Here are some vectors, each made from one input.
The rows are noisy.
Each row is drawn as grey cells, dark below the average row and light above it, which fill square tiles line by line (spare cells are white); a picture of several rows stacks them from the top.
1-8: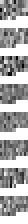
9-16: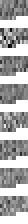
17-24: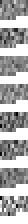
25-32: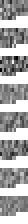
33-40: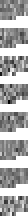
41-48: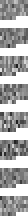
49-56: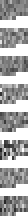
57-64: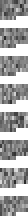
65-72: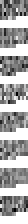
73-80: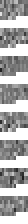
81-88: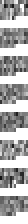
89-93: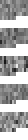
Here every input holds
a point on a 5-point line, together with either a point on a 9-point line, or three true/false values.
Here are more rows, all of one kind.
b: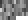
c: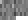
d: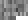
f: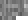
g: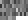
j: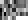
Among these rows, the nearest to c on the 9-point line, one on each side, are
f and g.
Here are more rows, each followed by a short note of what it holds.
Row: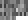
a point on a 5-point line and a point on a 9-point line
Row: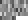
a point on a 5-point line and a point on a 9-point line
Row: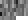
a point on a 5-point line and a point on a 9-point line
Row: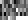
a point on a 5-point line and a point on a 9-point line
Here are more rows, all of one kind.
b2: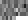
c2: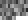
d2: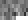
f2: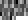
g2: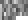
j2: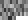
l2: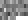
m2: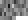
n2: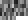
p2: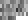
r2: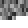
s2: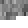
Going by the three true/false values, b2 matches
g2 and n2.
